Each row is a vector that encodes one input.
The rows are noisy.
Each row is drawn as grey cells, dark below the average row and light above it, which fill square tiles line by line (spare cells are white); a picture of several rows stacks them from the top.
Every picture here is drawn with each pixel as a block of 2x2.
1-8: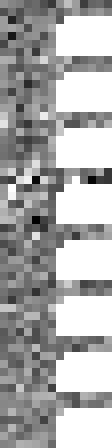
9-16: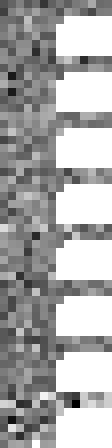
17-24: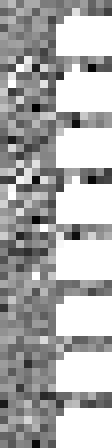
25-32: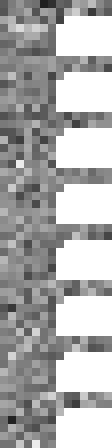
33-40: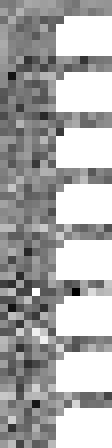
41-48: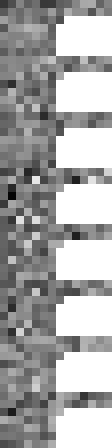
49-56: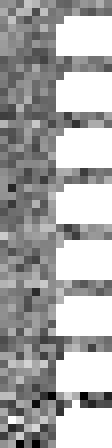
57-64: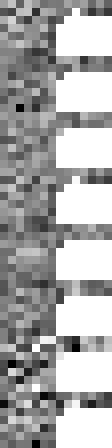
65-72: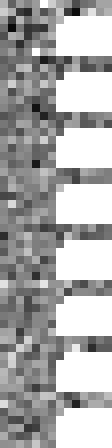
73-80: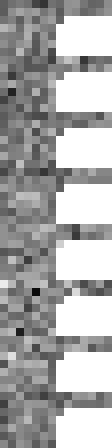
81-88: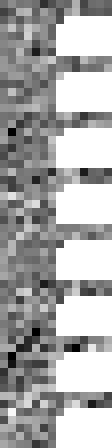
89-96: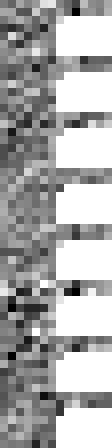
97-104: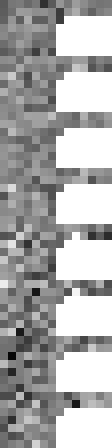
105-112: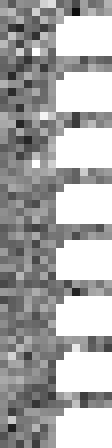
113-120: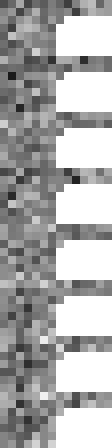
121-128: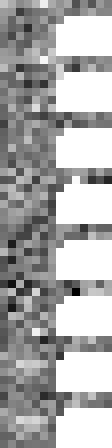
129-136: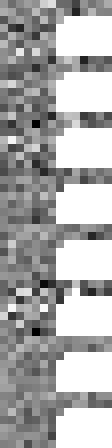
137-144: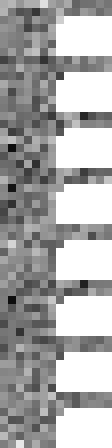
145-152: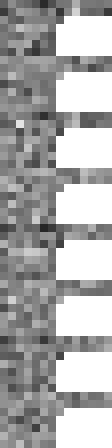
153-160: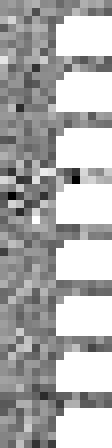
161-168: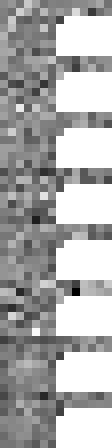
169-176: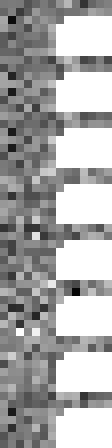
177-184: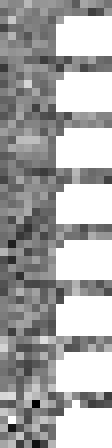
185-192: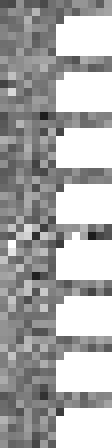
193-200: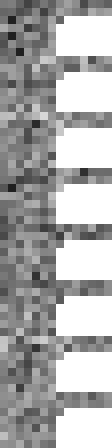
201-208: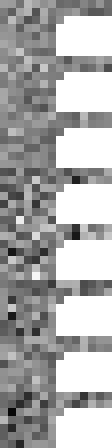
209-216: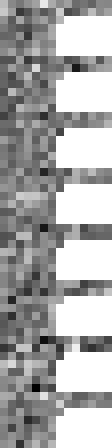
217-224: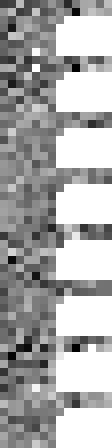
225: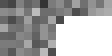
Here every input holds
a true/false value, together with either one of 5 labels, or a node of an 11-node tree.
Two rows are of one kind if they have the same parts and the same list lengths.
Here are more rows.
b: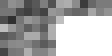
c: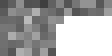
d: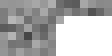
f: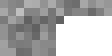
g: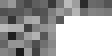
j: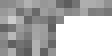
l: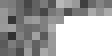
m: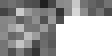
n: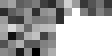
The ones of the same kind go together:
b, g, l, n
c, d, f, j, m

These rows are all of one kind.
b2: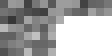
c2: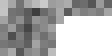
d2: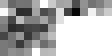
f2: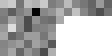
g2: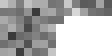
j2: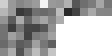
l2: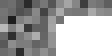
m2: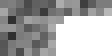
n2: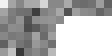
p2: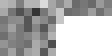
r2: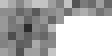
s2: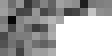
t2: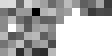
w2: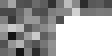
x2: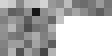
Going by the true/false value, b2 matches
l2, m2, s2 and w2.
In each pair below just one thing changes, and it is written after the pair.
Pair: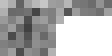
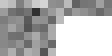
the label
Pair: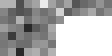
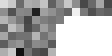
the label
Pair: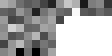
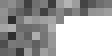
the label
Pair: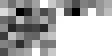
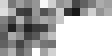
the label
